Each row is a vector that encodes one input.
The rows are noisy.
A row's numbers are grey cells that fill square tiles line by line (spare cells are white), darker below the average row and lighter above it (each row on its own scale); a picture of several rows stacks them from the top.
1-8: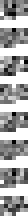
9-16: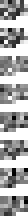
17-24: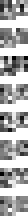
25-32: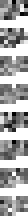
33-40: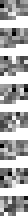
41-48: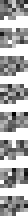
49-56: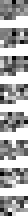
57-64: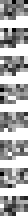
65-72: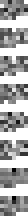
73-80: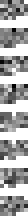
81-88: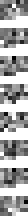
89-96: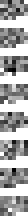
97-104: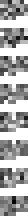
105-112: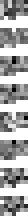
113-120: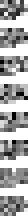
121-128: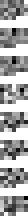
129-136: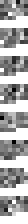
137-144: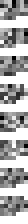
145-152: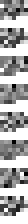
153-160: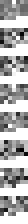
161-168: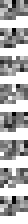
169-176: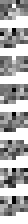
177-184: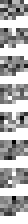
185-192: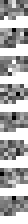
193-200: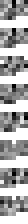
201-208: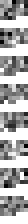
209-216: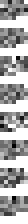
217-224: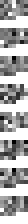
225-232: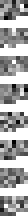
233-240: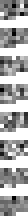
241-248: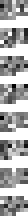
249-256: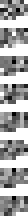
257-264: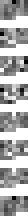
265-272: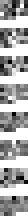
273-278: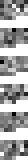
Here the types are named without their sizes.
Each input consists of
a list of points on a line.
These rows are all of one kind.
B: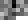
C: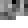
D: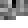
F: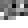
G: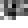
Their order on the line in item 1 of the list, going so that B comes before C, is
B, D, F, C, G.
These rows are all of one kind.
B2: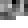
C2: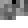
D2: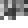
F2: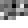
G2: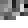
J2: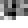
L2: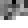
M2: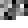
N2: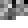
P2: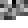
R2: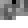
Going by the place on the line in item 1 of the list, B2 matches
C2, M2 and R2.
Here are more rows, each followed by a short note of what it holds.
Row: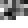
a list of two items
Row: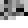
the empty list
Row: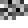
a list of one item
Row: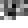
a list of two items
